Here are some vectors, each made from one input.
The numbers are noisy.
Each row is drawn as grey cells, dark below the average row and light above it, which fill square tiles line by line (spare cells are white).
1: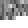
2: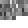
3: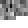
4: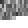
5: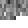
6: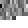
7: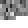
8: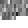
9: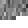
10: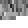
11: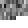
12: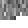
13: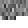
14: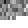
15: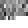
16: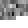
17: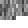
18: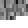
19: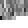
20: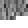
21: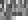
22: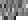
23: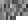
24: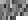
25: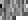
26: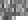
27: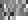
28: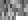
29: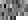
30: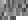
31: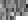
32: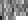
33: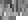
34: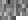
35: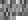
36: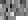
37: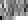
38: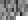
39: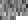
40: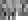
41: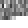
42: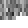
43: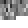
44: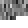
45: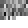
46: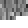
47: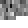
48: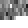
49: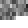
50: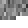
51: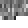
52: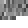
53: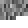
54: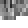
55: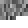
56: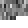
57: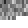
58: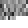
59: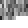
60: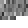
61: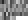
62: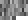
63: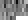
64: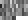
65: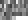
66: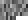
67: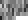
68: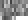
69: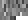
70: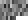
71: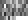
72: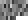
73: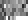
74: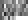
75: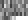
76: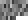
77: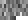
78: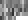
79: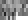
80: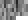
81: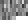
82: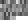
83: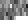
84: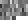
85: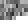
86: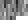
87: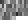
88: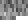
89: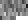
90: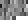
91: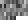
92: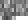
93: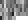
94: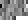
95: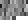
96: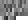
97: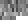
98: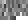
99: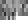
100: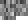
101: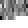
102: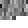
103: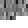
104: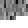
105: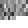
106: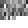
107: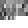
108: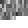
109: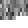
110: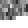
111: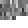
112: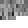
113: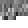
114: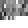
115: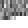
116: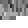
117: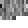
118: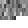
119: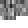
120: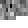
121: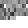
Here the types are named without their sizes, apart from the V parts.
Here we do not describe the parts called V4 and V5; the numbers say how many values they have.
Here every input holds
a point on a circle and a value of V4, together with either a point on a line, or a value of V5.
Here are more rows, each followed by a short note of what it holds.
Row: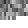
a point on a circle, a point on a line and a value of V4
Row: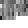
a point on a circle, a value of V4 and a value of V5
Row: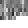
a point on a circle, a value of V4 and a value of V5
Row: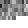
a point on a circle, a point on a line and a value of V4
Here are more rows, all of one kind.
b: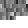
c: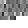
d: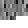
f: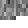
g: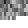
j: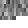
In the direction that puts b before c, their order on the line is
b, g, d, f, j, c.
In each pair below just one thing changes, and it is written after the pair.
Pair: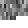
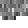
the value of V4
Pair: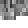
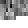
the place on the circle
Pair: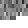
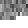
the place on the line
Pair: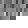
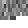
the place on the line
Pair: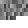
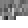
the value of V4
